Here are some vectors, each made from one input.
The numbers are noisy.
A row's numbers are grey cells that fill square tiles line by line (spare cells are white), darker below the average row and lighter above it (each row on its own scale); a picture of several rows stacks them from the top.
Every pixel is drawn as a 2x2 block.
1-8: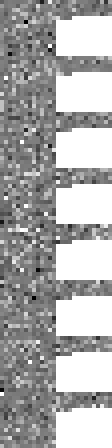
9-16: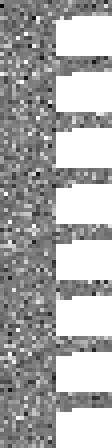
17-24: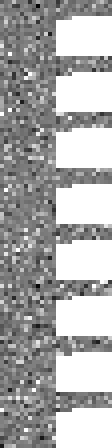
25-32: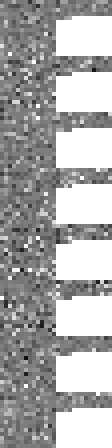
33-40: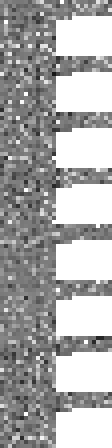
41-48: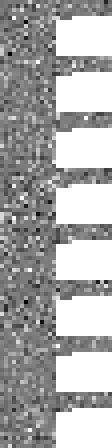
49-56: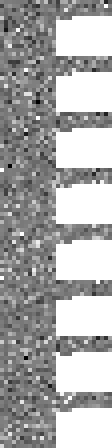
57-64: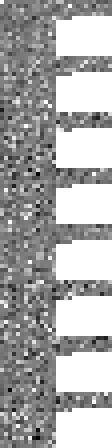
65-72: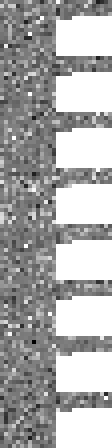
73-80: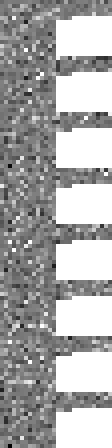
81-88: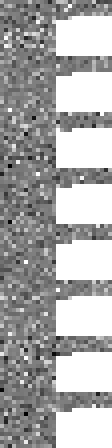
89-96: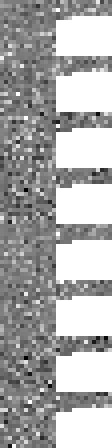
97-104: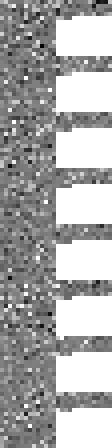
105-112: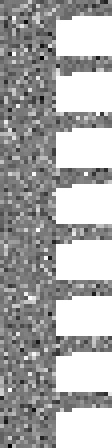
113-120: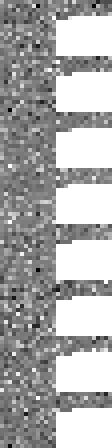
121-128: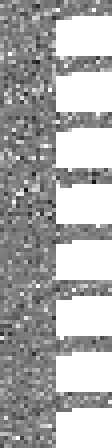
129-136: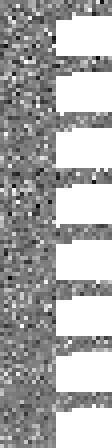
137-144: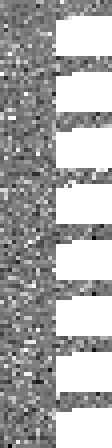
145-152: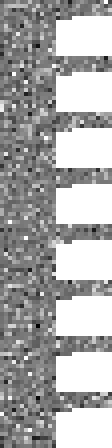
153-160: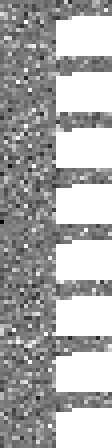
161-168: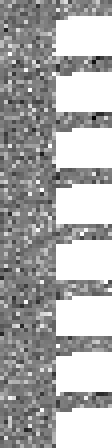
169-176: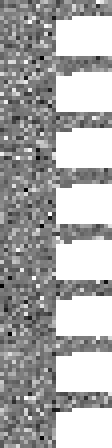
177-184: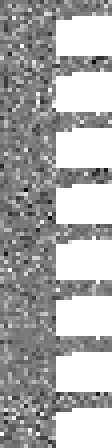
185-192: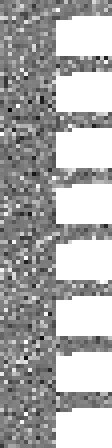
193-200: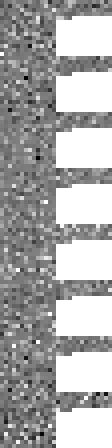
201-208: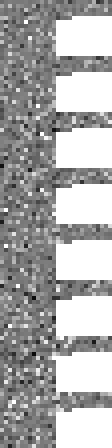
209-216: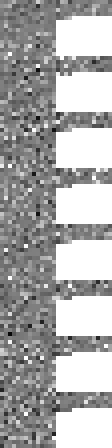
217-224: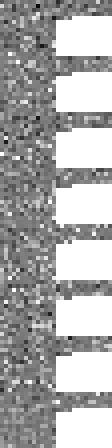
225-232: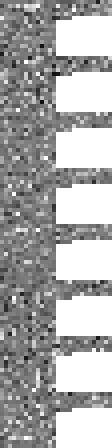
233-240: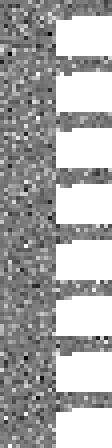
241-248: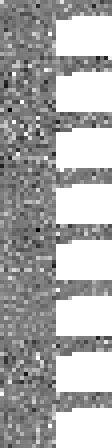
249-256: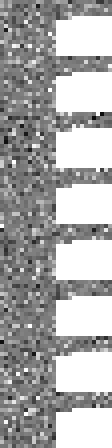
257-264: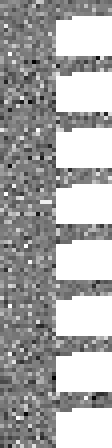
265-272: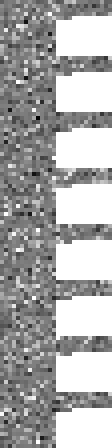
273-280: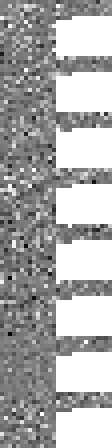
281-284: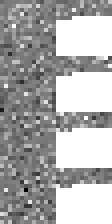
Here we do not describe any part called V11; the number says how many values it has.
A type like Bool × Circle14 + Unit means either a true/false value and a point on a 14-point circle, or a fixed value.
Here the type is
(Bool × Line5 + Line7) × V11.
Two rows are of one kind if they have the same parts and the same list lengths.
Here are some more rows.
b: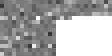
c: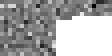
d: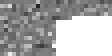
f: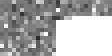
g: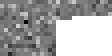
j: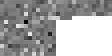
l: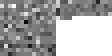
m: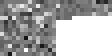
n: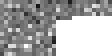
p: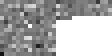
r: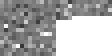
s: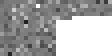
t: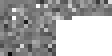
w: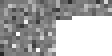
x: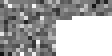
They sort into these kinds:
b, c, g, j, l, m, s, t, x
d, f, n, p, r, w

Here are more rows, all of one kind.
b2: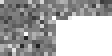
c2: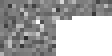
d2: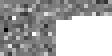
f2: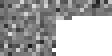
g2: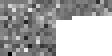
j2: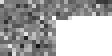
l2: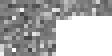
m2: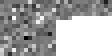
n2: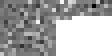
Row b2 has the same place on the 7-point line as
g2, j2 and m2.
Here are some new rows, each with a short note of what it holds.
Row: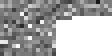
a point on a 5-point line, a true/false value and a value of V11
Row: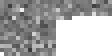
a point on a 7-point line and a value of V11
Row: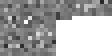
a point on a 5-point line, a true/false value and a value of V11
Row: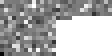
a point on a 5-point line, a true/false value and a value of V11
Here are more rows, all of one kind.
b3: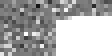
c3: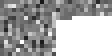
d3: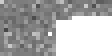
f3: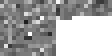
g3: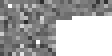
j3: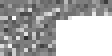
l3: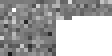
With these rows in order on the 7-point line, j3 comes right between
g3 and l3.
